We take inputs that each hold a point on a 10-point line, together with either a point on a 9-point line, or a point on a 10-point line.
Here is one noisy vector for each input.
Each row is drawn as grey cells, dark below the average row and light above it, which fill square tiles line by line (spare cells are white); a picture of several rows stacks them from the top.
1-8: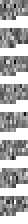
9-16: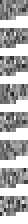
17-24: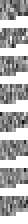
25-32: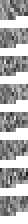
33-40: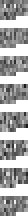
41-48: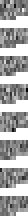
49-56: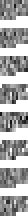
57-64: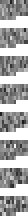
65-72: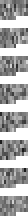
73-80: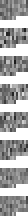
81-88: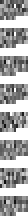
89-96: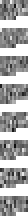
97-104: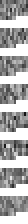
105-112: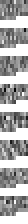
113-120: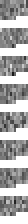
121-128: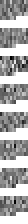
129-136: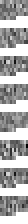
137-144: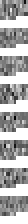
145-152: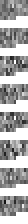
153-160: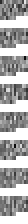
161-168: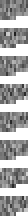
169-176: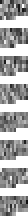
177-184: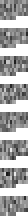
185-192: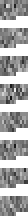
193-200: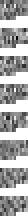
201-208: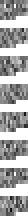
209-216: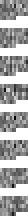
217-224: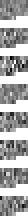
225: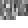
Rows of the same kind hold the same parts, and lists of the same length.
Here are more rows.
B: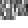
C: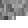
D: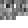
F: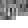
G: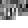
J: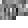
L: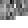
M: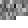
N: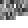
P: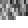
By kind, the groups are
B, C, F, G, M
D, J, L, N, P

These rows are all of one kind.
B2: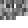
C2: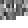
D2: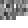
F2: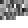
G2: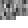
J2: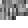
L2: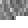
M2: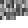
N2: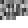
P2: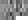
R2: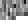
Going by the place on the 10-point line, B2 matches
C2 and M2.
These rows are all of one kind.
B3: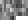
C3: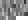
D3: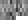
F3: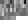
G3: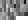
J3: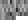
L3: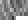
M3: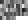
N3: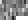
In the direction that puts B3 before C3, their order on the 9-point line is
N3, L3, B3, D3, J3, M3, G3, F3, C3.
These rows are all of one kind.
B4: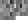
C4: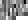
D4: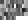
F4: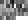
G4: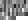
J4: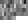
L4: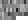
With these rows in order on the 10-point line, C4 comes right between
G4 and L4.
